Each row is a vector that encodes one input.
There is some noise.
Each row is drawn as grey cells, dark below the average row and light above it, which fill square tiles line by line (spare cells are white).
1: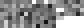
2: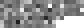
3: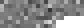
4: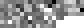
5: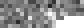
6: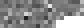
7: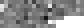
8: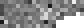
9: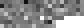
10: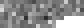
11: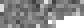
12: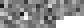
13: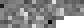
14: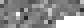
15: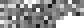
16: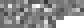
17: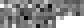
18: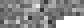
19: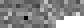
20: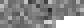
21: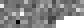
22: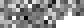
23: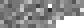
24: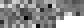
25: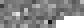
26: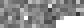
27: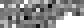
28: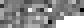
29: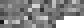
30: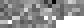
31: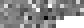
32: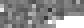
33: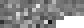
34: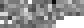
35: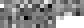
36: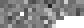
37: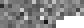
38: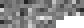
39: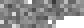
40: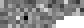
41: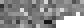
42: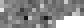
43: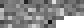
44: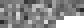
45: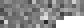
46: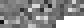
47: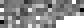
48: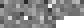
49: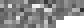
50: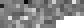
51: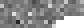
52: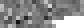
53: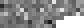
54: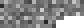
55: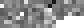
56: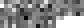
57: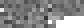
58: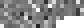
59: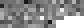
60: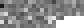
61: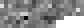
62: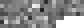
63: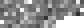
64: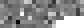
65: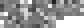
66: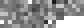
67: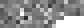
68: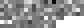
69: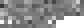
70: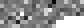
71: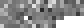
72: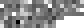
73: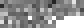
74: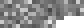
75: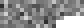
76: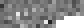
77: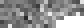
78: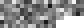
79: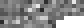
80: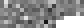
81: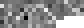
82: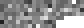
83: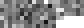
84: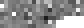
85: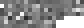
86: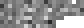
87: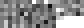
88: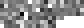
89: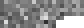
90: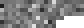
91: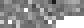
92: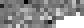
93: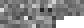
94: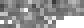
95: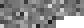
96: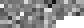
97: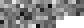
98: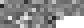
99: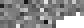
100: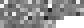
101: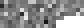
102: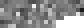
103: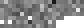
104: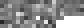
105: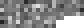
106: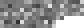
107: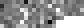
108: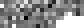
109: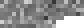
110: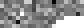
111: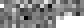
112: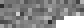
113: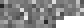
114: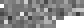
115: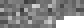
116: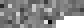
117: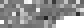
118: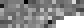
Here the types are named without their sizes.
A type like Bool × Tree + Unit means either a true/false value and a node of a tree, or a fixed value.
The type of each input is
((Bool × Bool × Bool × Bool + Unit) × Circle + Unit) × Line.
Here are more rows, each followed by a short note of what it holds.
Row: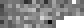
a point on a circle and a point on a line
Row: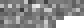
a point on a circle and a point on a line
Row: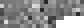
a point on a circle and a point on a line
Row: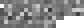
a point on a circle and a point on a line
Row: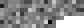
a point on a circle, a point on a line and four true/false values
